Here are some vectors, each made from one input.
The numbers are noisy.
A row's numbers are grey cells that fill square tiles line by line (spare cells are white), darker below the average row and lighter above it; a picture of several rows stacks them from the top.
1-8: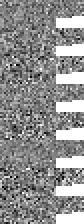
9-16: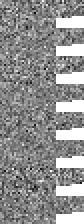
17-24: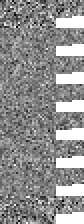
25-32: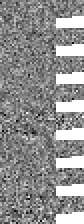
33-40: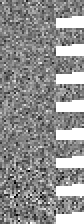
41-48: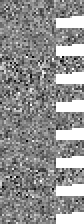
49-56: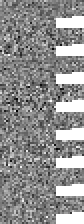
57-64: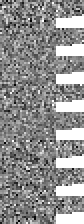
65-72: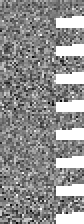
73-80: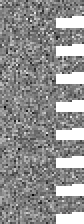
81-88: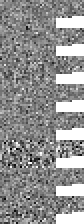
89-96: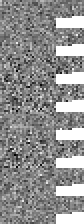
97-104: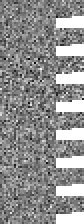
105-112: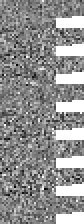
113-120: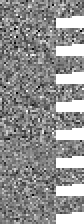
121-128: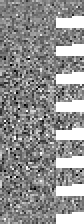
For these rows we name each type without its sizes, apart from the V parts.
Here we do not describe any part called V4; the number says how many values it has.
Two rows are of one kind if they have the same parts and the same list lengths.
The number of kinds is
6.
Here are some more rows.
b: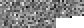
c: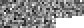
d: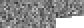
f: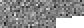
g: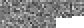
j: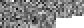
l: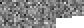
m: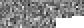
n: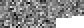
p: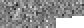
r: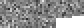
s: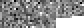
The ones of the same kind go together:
b, f, g, m
c
d, l
j, s
n
p, r

